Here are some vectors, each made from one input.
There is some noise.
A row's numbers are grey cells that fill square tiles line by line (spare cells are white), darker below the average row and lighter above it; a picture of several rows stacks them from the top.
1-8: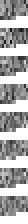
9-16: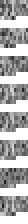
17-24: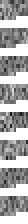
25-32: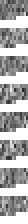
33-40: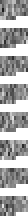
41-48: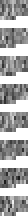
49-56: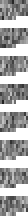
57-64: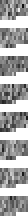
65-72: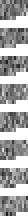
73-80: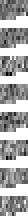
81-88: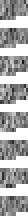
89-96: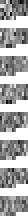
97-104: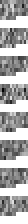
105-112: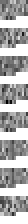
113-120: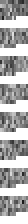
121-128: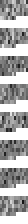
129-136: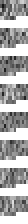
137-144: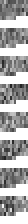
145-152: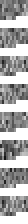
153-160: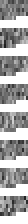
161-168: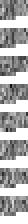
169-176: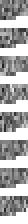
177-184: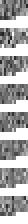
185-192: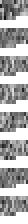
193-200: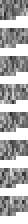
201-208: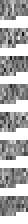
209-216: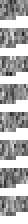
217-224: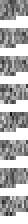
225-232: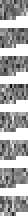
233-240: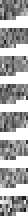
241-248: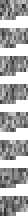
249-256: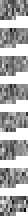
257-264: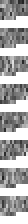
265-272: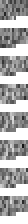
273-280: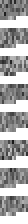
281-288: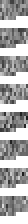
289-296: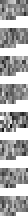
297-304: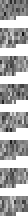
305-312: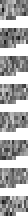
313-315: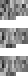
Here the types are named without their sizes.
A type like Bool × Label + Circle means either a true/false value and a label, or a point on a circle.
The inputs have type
Bool × Bool × Bool + Line.
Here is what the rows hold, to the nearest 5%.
About 40% of them hold a point on a line. The rest hold three true/false values.
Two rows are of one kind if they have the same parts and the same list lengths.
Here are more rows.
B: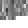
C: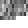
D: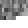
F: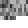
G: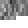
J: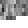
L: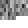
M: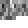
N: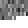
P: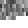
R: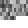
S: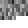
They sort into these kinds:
B, C, D, G, N, P, S
F, J, L, M, R

